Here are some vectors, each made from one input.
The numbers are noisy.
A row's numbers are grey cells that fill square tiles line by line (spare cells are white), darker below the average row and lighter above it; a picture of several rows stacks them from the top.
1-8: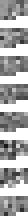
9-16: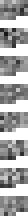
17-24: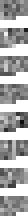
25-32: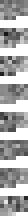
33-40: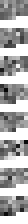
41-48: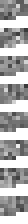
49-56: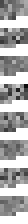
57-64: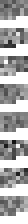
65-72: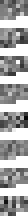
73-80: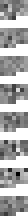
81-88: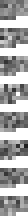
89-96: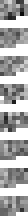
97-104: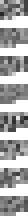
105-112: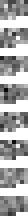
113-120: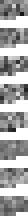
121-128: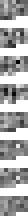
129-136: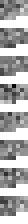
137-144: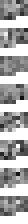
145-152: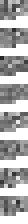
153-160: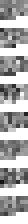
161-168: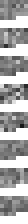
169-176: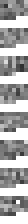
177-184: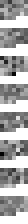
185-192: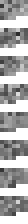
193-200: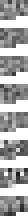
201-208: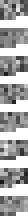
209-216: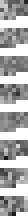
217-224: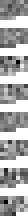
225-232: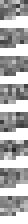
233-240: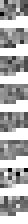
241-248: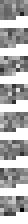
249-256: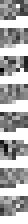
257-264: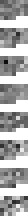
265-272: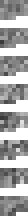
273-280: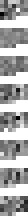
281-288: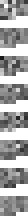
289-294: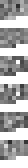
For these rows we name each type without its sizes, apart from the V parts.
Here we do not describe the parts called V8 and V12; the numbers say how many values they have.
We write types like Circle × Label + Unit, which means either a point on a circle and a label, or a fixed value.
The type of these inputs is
(Bool × Bool × Bool × Bool + Unit) × V8 × V12 + List(Line).
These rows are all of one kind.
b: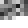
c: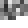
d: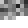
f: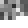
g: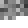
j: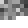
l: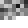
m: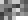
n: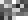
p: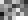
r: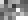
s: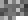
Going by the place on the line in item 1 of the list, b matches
l and r.
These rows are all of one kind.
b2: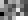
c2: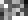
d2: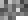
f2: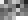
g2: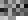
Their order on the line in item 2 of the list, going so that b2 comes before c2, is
f2, g2, d2, b2, c2.
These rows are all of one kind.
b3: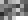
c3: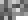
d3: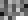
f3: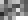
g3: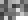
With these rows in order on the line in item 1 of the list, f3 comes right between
d3 and g3.
